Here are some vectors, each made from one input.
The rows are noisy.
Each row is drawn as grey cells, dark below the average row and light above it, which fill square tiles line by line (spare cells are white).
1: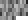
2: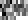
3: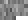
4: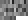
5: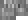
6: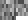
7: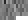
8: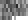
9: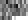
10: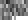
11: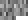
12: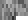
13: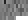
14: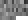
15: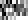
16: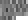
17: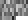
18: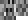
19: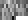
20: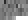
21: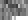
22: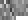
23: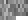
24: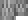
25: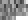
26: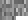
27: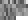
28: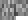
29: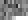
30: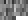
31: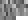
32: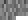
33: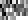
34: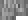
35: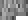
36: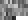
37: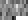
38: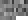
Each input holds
a list of up to two points on a 4-point line.
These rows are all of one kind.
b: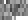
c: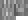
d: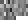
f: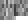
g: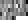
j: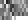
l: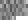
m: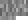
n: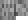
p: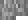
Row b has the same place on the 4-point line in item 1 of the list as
c, f, g and p.
